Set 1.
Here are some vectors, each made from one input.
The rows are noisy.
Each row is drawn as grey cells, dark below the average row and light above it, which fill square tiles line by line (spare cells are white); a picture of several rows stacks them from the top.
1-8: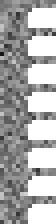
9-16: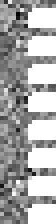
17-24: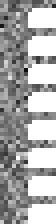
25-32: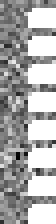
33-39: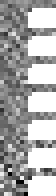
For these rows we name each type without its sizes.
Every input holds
a point on a circle.
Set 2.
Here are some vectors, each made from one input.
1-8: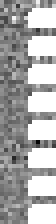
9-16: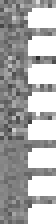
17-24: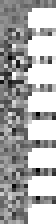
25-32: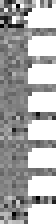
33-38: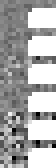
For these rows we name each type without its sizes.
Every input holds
a point on a line.
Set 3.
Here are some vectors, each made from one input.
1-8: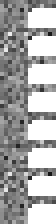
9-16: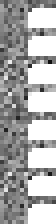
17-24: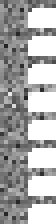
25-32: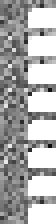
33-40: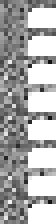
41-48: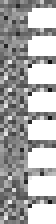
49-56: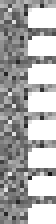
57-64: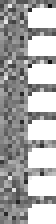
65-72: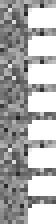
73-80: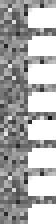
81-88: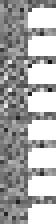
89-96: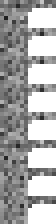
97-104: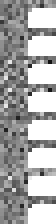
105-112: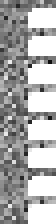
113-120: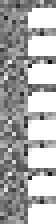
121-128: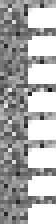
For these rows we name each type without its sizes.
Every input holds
a point on a line.
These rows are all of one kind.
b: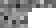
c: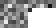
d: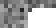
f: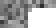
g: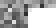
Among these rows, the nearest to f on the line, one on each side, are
b and g.
